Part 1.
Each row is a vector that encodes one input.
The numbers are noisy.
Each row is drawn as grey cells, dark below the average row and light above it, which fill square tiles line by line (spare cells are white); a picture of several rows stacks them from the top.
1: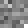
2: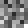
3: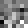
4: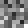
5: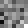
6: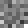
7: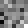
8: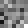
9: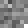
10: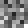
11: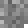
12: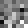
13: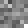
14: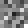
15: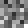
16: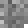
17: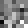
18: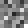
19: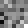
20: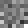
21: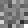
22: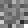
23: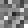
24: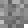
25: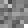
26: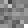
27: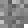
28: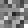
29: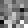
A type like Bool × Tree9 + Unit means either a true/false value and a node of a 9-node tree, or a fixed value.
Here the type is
Line7.
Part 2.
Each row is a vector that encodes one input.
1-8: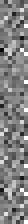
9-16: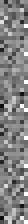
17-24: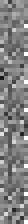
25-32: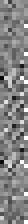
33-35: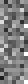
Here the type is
Line6.
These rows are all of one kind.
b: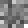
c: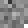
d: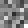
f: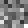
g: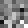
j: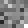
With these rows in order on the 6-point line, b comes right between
c and f.
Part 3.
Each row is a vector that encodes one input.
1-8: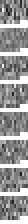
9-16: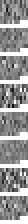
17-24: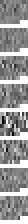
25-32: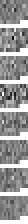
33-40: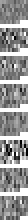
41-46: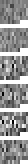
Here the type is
Line5.
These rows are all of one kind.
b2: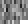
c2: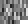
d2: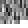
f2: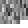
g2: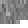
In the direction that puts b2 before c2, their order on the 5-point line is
g2, f2, d2, b2, c2.
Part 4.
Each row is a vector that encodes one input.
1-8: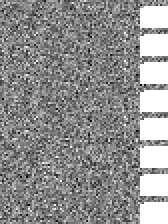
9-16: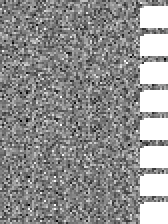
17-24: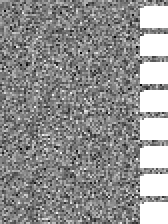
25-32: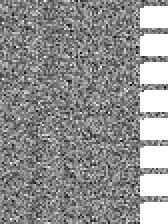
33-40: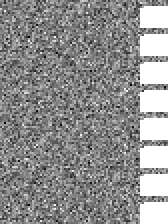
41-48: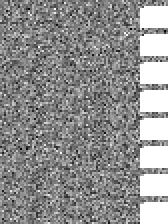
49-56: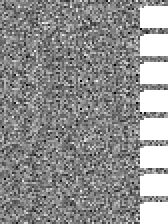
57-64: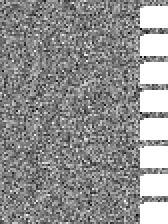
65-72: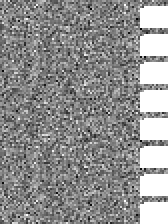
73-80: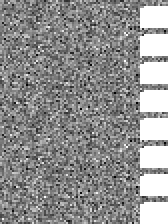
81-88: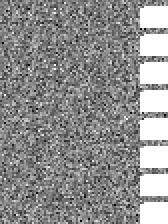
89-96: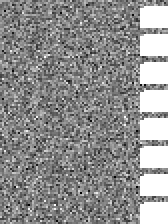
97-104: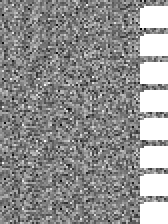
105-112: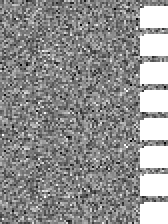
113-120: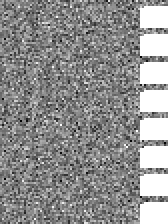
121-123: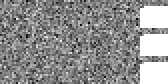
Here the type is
Circle13.
